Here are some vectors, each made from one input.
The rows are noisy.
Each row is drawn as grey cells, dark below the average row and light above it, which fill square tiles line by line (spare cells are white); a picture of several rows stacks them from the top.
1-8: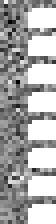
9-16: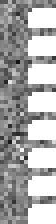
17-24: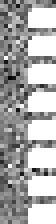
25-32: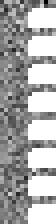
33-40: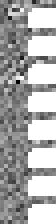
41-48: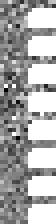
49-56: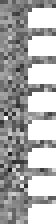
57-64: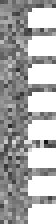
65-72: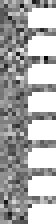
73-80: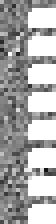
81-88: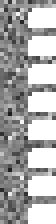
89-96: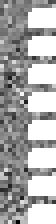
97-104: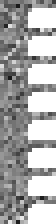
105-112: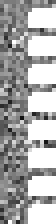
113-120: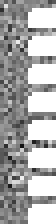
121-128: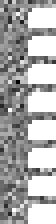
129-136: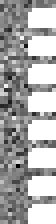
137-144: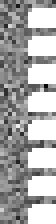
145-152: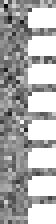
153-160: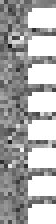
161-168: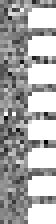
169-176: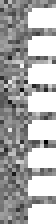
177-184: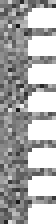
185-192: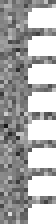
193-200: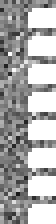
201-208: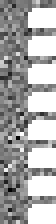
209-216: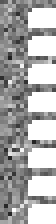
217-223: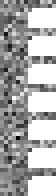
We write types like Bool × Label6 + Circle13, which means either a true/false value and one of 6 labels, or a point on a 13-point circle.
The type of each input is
Bool × Bool × Bool × (Tree10 + Unit) + Circle18.
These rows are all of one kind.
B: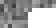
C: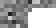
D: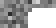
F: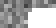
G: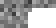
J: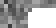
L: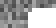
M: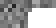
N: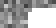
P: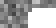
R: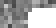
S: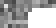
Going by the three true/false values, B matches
J, P, R and S.
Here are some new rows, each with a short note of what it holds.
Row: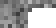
three true/false values
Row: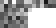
a point on an 18-point circle
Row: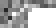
a point on an 18-point circle
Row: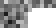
a point on an 18-point circle
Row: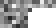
a point on an 18-point circle
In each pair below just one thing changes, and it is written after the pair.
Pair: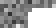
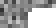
the node of the tree
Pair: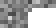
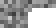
one of the three true/false values
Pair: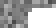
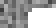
the node of the tree
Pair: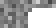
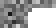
the node of the tree
